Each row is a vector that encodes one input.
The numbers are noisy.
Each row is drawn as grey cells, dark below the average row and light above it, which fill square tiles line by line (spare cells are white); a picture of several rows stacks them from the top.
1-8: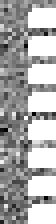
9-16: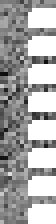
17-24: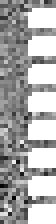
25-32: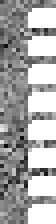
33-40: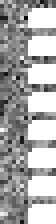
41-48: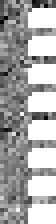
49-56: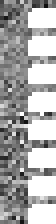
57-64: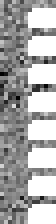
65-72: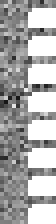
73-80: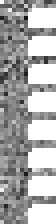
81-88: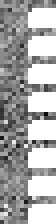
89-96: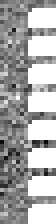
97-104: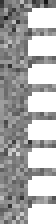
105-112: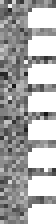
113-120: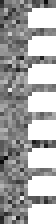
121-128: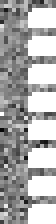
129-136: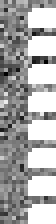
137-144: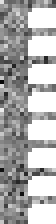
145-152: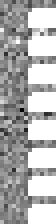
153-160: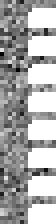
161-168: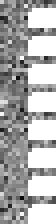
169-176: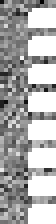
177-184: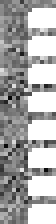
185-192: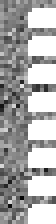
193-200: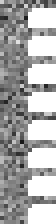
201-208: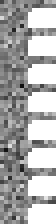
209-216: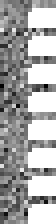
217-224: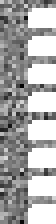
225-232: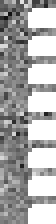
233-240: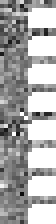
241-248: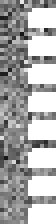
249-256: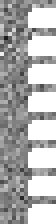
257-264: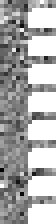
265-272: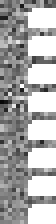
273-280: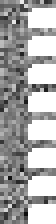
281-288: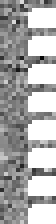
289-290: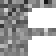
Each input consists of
either a point on a 4-point line and a true/false value, or a point on a 9-point line.
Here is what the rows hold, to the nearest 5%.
About 30% of them hold a point on a 4-point line and a true/false value. The rest hold a point on a 9-point line.
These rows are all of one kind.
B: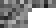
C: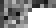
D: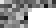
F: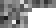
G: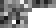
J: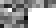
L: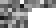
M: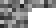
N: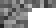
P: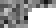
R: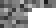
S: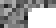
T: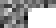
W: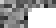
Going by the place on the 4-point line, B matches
D, L and M.
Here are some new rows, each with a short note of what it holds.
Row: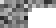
a point on a 4-point line and a true/false value
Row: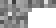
a point on a 9-point line
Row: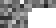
a point on a 4-point line and a true/false value
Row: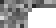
a point on a 9-point line
